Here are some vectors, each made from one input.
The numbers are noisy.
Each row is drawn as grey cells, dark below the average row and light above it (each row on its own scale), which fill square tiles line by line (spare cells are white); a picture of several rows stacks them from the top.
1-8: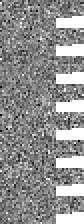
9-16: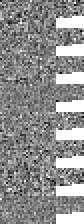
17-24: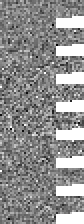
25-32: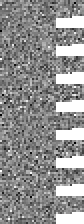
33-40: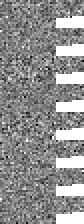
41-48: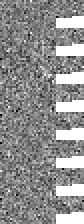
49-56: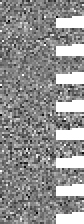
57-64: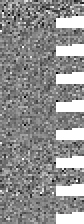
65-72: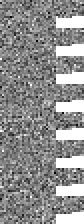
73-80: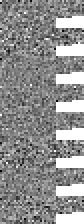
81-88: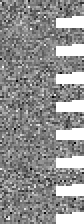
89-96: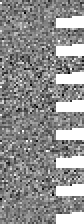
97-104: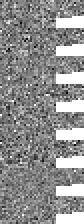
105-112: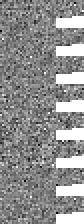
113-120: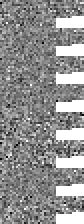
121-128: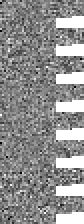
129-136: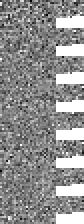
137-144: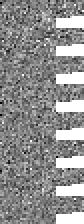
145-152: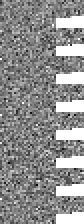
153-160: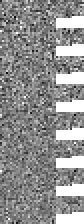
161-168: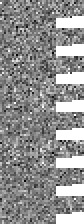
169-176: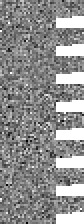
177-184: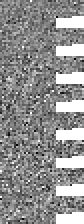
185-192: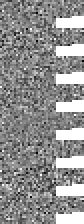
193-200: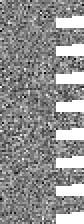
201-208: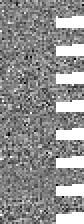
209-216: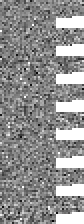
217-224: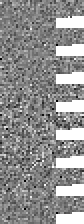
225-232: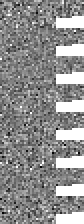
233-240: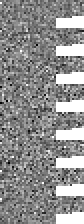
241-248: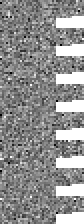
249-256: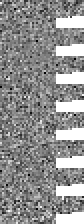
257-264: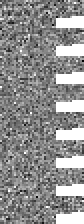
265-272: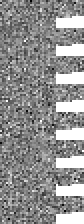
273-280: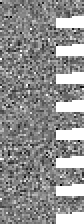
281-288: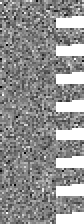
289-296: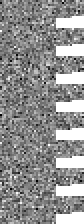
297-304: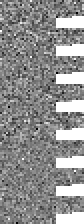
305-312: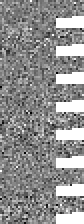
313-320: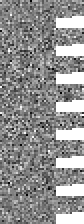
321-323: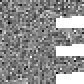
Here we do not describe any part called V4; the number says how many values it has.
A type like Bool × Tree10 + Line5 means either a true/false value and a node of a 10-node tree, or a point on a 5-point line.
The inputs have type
(Circle9 + Label10) × (Line5 × V4 + Line15).
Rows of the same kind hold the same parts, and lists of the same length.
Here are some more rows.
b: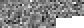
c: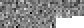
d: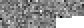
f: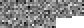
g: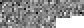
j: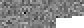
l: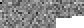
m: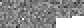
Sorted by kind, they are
b, j
c, m
d, f
g, l

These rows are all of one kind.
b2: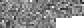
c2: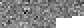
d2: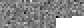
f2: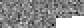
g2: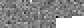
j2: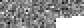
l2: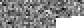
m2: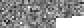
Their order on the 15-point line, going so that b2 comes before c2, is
f2, m2, b2, d2, g2, l2, c2, j2.
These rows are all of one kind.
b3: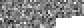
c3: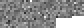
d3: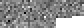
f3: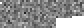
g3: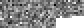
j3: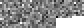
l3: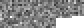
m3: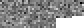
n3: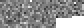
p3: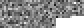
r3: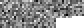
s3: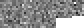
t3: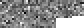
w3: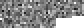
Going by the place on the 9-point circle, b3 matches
g3, l3, p3 and w3.
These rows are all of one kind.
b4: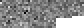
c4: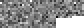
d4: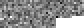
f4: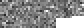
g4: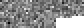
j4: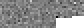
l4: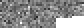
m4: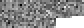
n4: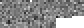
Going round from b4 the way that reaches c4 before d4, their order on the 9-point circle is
b4, n4, j4, c4, d4, m4, g4, f4, l4.
